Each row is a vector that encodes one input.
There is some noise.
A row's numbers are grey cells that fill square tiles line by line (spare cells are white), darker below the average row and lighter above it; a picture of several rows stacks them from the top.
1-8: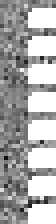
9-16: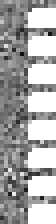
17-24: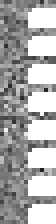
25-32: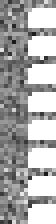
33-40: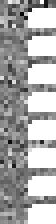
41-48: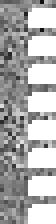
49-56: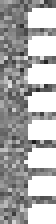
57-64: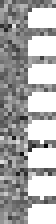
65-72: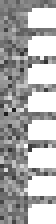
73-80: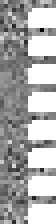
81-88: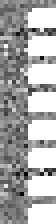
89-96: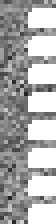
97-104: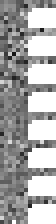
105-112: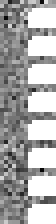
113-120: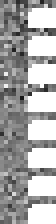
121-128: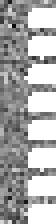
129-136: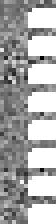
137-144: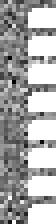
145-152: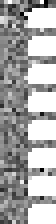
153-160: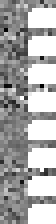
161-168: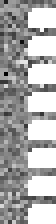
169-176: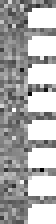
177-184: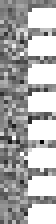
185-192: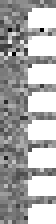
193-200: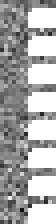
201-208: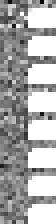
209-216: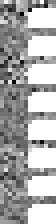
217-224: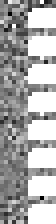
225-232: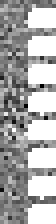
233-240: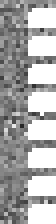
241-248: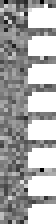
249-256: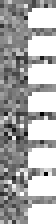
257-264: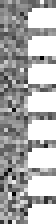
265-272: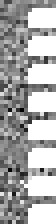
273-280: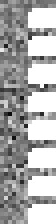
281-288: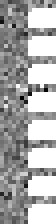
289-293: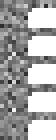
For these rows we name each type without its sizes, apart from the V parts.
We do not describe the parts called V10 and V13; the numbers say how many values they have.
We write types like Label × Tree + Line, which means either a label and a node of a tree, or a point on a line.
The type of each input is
Bool × (Circle + V13) × V10.
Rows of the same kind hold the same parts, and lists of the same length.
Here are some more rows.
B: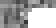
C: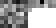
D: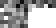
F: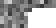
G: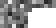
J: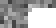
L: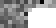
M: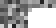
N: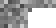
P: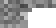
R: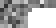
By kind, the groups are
B, C, F, G, J, L, M, N, P
D, R

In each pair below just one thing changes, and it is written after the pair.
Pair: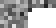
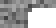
the value of V10
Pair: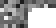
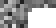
the true/false value
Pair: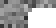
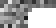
the place on the circle
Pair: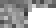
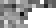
the value of V10
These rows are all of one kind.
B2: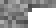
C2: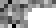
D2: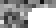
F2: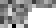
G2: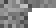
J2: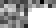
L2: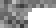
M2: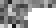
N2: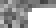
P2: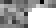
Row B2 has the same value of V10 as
F2, G2, J2 and M2.
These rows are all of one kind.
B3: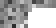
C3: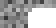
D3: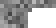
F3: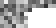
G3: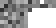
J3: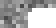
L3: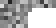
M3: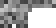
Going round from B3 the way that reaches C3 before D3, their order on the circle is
B3, F3, J3, C3, M3, G3, D3, L3.
